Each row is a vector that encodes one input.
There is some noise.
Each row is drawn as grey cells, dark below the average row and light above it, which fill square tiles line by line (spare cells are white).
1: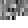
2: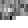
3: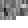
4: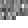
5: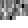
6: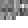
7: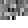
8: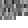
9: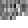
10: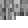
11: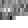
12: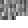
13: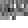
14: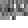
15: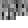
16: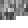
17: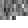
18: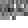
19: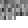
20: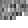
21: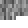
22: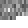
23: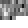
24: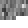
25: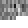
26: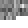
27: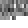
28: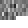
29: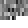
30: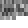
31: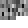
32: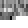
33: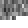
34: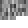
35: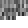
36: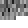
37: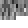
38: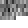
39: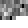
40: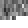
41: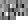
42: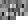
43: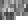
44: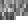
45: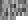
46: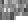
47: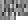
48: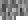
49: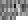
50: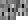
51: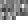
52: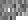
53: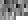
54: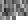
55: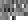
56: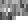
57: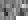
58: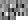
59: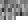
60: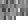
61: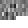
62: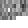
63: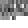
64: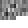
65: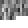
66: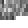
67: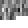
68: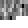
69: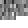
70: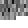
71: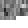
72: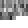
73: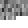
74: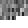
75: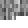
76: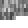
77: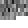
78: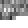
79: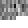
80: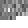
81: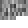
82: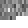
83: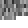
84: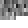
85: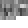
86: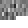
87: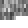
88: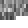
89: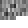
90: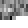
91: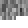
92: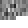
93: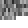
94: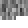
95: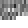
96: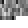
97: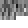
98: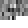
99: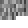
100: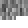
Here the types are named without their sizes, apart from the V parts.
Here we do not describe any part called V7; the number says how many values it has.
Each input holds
a point on a circle, together with either a point on a circle, or a value of V7.
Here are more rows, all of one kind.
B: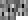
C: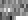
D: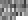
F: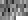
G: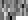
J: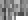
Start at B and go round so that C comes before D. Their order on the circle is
B, G, C, D, J, F.
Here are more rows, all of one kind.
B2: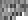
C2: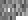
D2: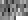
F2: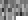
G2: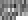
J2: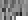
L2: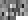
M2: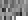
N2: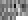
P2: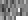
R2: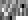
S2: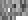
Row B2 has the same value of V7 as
J2 and M2.
